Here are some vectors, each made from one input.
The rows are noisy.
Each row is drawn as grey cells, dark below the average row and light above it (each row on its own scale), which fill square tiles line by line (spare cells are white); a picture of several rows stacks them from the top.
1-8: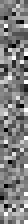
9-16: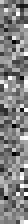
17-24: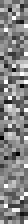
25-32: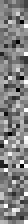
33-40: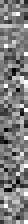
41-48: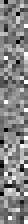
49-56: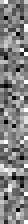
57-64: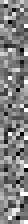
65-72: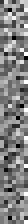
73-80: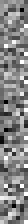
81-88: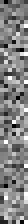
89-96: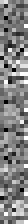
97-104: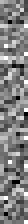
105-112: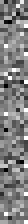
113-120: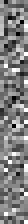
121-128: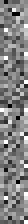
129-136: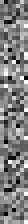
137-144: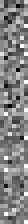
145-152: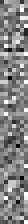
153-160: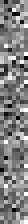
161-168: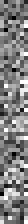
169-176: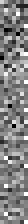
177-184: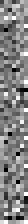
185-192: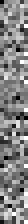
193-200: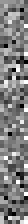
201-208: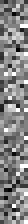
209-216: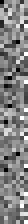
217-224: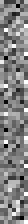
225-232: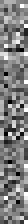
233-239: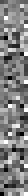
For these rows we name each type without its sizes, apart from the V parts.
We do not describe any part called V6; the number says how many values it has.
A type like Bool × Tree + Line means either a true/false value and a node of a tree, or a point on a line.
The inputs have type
(Bool × Bool × Bool × Bool + Line) × V6.
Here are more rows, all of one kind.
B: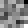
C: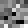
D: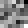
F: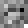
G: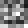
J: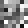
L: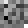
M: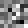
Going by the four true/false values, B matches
C and D.
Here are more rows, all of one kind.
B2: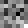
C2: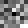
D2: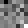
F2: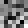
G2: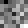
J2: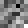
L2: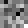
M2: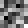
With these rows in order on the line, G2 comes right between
C2 and D2.
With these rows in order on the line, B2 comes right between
C2 and L2.
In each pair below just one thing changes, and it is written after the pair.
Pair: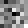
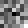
the place on the line
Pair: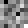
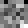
the place on the line
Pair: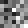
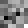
the value of V6
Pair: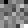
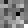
the place on the line
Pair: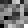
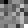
the value of V6
